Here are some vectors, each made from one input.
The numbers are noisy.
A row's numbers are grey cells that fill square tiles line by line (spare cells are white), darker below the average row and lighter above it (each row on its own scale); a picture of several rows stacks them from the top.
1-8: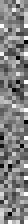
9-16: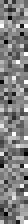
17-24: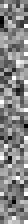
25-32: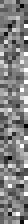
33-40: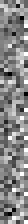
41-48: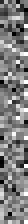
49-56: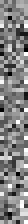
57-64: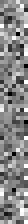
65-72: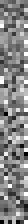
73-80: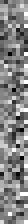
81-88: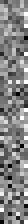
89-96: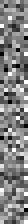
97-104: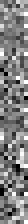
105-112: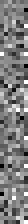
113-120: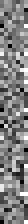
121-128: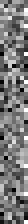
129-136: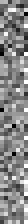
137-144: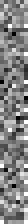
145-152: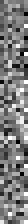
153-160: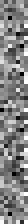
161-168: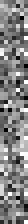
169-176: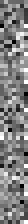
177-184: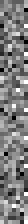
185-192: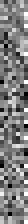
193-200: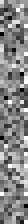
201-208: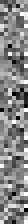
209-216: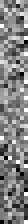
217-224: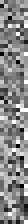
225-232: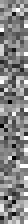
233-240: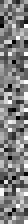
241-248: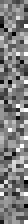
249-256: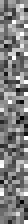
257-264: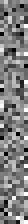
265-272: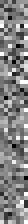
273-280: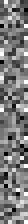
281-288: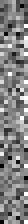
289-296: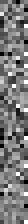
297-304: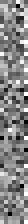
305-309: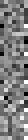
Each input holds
a true/false value, together with either a point on an 18-point circle, or one of 10 labels.
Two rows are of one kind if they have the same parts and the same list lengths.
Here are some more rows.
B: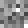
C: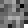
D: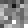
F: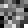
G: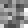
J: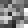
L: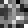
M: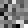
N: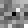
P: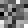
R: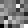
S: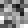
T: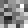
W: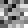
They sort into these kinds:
B, D, G, J, M, N, P, S, T, W
C, F, L, R

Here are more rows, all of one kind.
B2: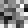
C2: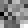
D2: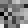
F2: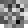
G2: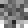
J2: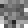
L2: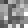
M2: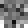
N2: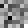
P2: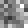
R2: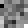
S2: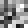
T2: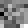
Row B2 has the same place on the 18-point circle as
C2, D2, P2 and T2.
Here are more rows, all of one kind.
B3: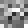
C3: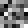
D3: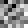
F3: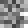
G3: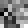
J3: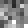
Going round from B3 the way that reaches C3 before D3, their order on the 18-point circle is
B3, C3, G3, J3, D3, F3.
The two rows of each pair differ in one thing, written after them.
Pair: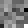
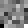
the label
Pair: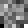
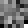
the true/false value
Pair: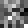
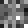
the label
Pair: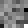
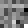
the label
